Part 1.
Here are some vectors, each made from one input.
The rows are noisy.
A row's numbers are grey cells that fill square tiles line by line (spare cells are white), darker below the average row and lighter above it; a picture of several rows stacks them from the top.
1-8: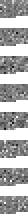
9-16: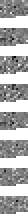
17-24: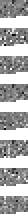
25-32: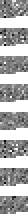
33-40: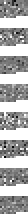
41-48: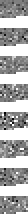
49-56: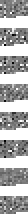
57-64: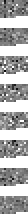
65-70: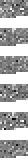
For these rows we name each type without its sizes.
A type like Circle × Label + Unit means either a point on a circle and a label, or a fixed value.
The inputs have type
(Bool × Bool × Bool × Bool + Unit) × Line.
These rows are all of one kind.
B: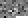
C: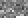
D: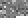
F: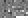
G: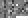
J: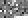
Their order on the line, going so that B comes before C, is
G, B, F, C, D, J.
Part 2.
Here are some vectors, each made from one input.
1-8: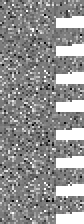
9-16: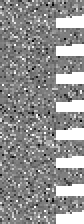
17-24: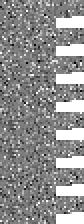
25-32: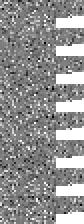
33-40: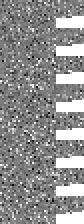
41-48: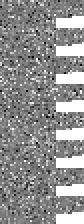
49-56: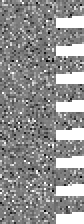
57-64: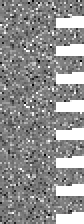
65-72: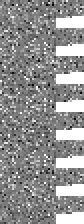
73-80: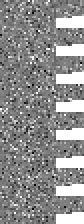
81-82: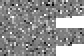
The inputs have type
(Circle9 + Unit) × Line5.
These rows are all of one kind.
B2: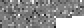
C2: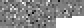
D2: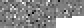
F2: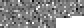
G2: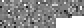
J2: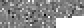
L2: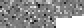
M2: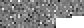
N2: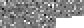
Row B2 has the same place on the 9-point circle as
F2 and M2.
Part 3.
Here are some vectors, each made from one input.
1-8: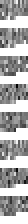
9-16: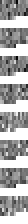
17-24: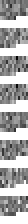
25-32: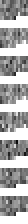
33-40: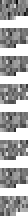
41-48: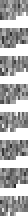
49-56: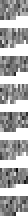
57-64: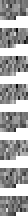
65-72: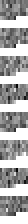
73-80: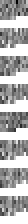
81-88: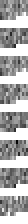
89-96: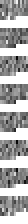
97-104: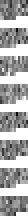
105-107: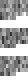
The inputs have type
Label7 + Line6.
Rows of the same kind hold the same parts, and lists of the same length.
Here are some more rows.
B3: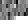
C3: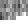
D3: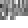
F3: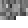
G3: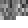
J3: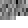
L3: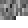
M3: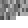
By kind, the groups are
B3, C3, D3, J3, M3
F3, G3, L3

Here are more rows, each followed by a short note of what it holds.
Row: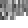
a point on a 6-point line
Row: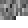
one of 7 labels
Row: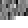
a point on a 6-point line
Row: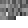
one of 7 labels
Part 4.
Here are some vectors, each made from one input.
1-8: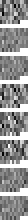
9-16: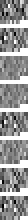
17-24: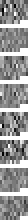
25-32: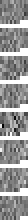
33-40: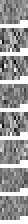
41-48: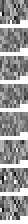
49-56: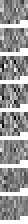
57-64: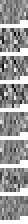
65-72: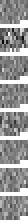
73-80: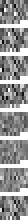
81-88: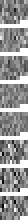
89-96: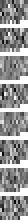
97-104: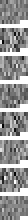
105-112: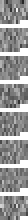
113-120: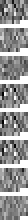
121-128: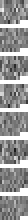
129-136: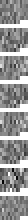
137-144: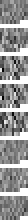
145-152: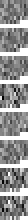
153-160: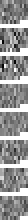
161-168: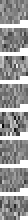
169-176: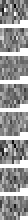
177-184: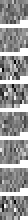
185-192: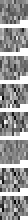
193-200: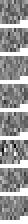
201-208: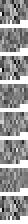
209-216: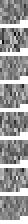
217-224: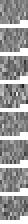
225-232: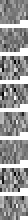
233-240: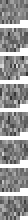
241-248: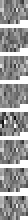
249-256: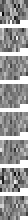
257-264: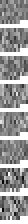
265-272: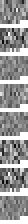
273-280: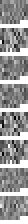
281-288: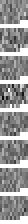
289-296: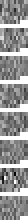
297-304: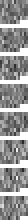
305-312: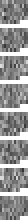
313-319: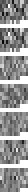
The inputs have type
Circle6 + Line12.
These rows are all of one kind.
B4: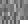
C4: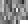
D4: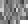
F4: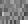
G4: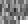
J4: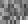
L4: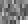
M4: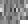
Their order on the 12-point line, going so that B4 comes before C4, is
G4, L4, J4, F4, B4, M4, D4, C4.
